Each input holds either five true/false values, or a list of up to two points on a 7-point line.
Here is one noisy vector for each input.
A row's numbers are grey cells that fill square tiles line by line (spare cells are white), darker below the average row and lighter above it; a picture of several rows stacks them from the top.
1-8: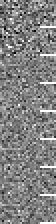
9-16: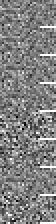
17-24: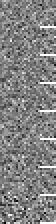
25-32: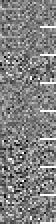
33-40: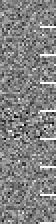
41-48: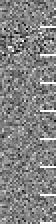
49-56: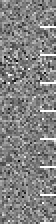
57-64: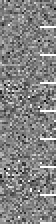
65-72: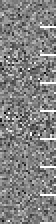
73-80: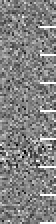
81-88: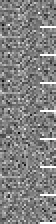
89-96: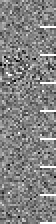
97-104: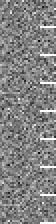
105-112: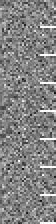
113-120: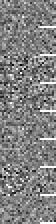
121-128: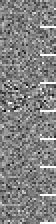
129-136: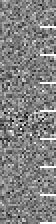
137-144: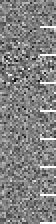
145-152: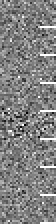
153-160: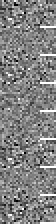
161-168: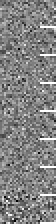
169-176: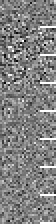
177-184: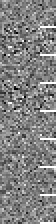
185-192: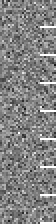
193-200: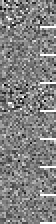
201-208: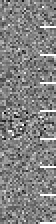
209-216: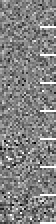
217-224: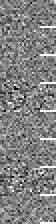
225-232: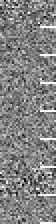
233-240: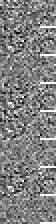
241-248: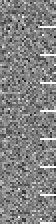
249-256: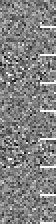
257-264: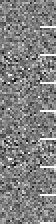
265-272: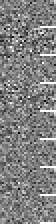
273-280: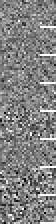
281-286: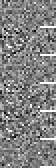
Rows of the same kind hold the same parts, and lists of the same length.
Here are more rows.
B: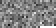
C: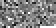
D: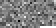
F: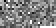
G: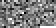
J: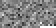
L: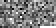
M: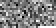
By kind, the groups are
B, D, J
C, G
F, L
M

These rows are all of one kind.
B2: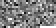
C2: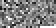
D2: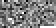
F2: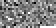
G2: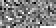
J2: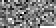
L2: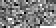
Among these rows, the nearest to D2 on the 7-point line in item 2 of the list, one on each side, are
C2 and F2.
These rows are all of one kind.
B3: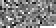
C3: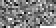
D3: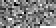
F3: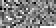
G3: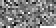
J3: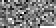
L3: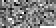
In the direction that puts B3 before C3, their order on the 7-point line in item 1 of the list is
F3, B3, G3, C3, D3, L3, J3.
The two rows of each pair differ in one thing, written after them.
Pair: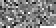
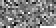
the place on the 7-point line in item 2 of the list
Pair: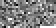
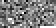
the place on the 7-point line in item 1 of the list
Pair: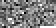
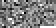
the place on the 7-point line in item 2 of the list
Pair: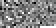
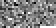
the place on the 7-point line in item 1 of the list
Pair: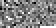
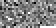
the place on the 7-point line in item 1 of the list
